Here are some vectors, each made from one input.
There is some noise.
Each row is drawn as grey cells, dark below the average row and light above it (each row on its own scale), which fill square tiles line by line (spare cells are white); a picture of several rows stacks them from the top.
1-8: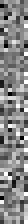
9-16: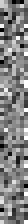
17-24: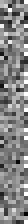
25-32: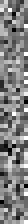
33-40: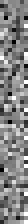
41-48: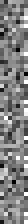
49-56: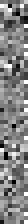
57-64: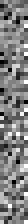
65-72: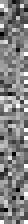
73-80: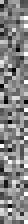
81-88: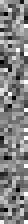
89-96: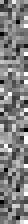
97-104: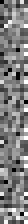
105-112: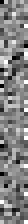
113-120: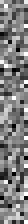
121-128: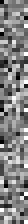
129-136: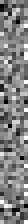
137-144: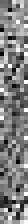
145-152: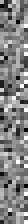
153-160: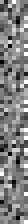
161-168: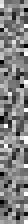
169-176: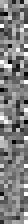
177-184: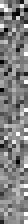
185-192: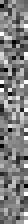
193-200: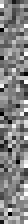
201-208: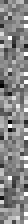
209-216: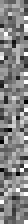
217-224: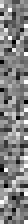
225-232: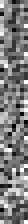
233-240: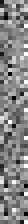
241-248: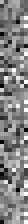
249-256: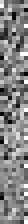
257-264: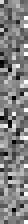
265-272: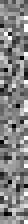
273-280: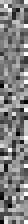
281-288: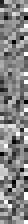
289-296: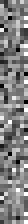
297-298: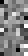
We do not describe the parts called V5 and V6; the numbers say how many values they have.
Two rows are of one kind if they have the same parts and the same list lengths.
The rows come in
4 kinds.
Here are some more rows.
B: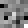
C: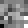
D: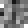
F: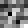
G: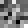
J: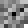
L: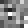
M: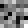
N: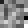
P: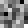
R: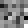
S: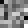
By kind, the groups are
B, F, G, M, R
C, L, N, S
D, P
J

